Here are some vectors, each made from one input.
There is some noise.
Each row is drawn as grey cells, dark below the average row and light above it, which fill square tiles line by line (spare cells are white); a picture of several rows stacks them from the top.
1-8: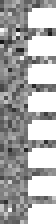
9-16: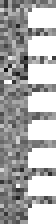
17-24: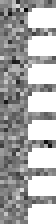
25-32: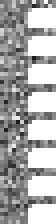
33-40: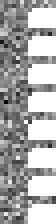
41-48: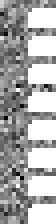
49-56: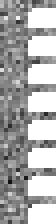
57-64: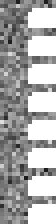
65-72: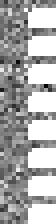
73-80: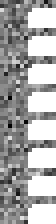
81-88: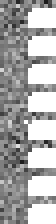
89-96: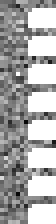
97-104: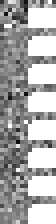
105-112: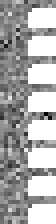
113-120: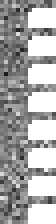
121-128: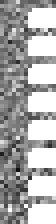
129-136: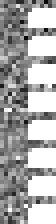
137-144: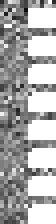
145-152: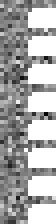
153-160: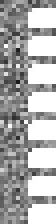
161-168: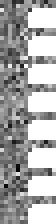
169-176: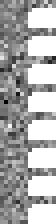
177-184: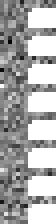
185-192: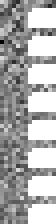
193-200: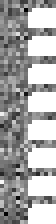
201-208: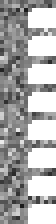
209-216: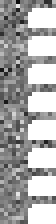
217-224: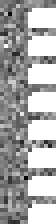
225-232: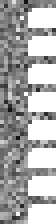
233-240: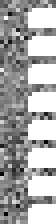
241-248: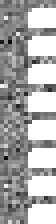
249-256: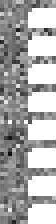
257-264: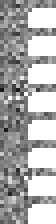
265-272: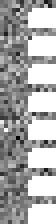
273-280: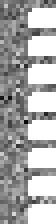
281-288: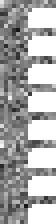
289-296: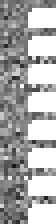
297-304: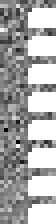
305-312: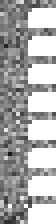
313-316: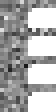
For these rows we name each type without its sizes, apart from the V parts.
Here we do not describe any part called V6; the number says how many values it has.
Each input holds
a list of items, each a true/false value and a value of V6.
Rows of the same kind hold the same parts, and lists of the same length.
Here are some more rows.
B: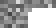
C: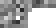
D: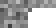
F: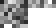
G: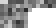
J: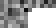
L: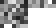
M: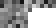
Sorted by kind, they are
B, C, D
F, L
G, J, M

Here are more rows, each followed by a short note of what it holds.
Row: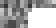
a list of two items
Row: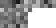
a list of one item
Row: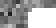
a list of one item
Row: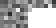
a list of two items
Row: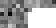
a list of one item
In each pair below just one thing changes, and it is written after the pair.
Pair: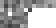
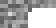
the value of V6 in item 1 of the list
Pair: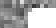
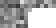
the true/false value in item 1 of the list
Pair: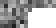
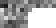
the value of V6 in item 2 of the list
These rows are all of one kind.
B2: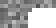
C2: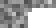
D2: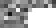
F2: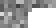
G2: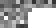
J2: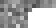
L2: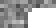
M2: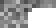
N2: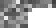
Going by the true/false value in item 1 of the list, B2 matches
C2, G2 and L2.
